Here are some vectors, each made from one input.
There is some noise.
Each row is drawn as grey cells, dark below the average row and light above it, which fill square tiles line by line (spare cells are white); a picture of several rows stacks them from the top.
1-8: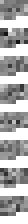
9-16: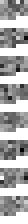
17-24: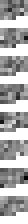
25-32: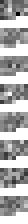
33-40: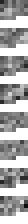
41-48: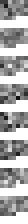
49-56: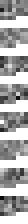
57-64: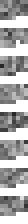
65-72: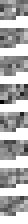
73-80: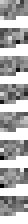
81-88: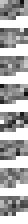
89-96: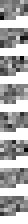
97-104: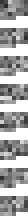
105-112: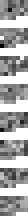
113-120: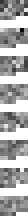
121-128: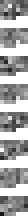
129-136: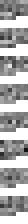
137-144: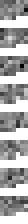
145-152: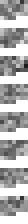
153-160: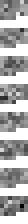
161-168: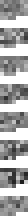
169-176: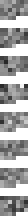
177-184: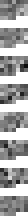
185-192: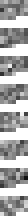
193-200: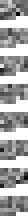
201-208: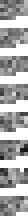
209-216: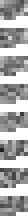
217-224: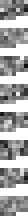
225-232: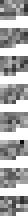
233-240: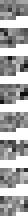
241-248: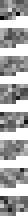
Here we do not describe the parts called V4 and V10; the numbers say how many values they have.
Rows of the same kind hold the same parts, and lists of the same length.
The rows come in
2 kinds.
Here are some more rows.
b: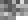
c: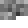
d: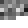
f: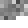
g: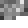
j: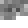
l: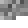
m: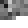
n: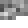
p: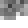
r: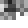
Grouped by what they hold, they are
b, c, f, j, l, n, p, r
d, g, m

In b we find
a true/false value, a value of V4 and a value of V10.
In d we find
one of 7 labels and a value of V10.
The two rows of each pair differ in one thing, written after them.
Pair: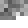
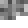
the value of V10
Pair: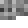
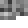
the value of V4
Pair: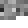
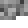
the value of V4
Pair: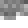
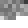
the value of V4
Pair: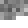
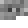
the true/false value
